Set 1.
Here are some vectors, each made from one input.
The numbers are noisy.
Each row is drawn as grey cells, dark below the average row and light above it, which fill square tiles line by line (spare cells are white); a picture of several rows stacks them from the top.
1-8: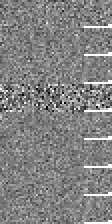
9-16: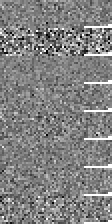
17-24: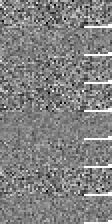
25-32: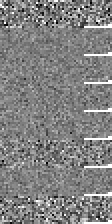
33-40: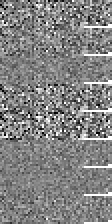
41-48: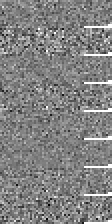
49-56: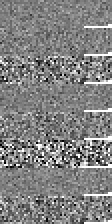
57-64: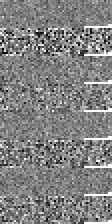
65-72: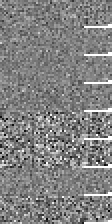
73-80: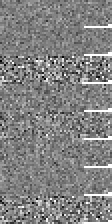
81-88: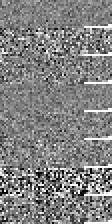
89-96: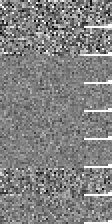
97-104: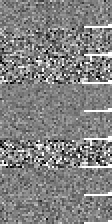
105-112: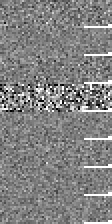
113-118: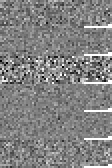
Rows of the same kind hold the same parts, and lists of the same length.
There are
2 kinds of row.
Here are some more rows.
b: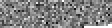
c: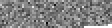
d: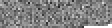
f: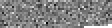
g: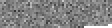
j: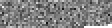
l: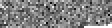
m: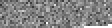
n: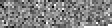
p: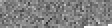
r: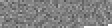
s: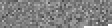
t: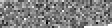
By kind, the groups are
b, d, g, n, p
c, f, j, l, m, r, s, t

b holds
a point on a 9-point circle and a node of a 9-node tree.
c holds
a node of a 9-node tree and a node of a 12-node tree.
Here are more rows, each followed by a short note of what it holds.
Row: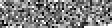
a node of a 9-node tree and a node of a 12-node tree
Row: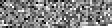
a node of a 9-node tree and a node of a 12-node tree
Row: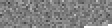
a node of a 9-node tree and a node of a 12-node tree
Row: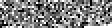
a node of a 9-node tree and a node of a 12-node tree
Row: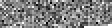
a point on a 9-point circle and a node of a 9-node tree
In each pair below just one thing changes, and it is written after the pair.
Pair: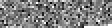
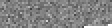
the node of the tree
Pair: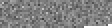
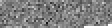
the place on the 9-point circle
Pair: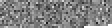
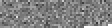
the node of the tree
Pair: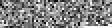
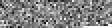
the place on the 9-point circle
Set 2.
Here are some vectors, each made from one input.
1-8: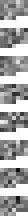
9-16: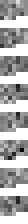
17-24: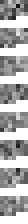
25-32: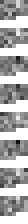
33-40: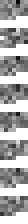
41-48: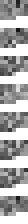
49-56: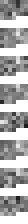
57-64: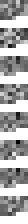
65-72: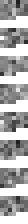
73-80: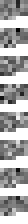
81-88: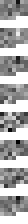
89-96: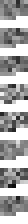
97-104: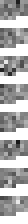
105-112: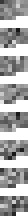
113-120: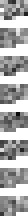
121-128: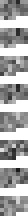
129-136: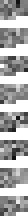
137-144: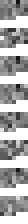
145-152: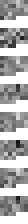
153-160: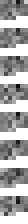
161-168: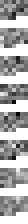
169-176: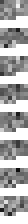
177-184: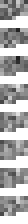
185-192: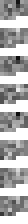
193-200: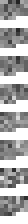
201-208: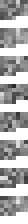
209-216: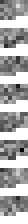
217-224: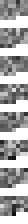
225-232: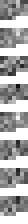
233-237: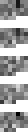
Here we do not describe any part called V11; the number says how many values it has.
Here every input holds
either a point on a 4-point line and a point on a 6-point line, or a node of a 10-node tree, or a value of V11.
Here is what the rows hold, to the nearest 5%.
About 20% of them hold a point on a 4-point line and a point on a 6-point line. About 40% of them hold a node of a 10-node tree. The rest hold a value of V11.
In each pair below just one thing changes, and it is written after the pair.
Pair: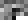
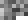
the place on the 6-point line
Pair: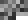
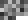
the place on the 6-point line
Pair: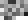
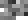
the place on the 4-point line
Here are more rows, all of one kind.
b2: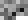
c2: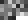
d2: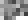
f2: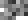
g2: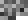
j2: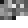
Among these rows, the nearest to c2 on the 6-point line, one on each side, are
b2 and j2.
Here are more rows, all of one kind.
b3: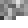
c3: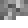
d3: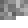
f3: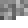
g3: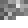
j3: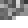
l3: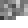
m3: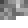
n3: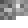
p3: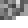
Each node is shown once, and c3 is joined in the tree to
b3 and g3.
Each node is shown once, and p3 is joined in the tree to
j3 and l3.
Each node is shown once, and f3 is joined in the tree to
b3, d3 and l3.
